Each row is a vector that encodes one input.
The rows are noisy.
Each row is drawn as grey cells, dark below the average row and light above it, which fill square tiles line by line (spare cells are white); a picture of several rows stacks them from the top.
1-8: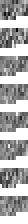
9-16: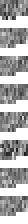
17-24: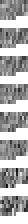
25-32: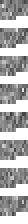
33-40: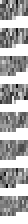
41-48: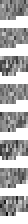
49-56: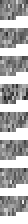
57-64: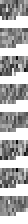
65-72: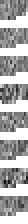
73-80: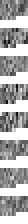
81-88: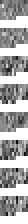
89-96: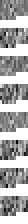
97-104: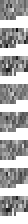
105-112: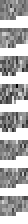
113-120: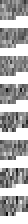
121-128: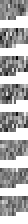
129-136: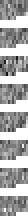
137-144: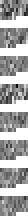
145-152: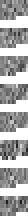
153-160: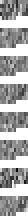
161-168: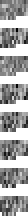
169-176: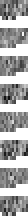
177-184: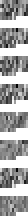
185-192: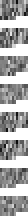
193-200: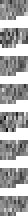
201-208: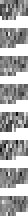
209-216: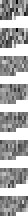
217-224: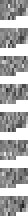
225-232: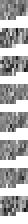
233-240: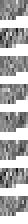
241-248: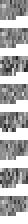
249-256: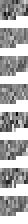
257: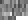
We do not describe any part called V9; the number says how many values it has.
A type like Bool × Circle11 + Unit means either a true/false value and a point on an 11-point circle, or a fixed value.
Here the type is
Bool × Bool × Bool × Bool + (Line3 × Line4 + V9) × List2(Circle5).
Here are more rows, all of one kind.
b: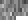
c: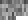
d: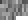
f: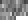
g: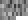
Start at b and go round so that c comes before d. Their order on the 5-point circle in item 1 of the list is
b, g, c, d, f.
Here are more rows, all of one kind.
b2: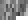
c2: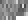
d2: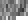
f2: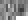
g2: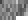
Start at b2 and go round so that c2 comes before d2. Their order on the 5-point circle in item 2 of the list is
b2, g2, c2, f2, d2.
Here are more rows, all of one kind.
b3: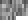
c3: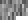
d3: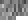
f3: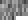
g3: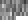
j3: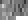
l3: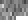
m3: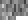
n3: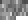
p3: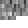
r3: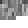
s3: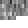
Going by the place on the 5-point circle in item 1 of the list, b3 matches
c3 and r3.
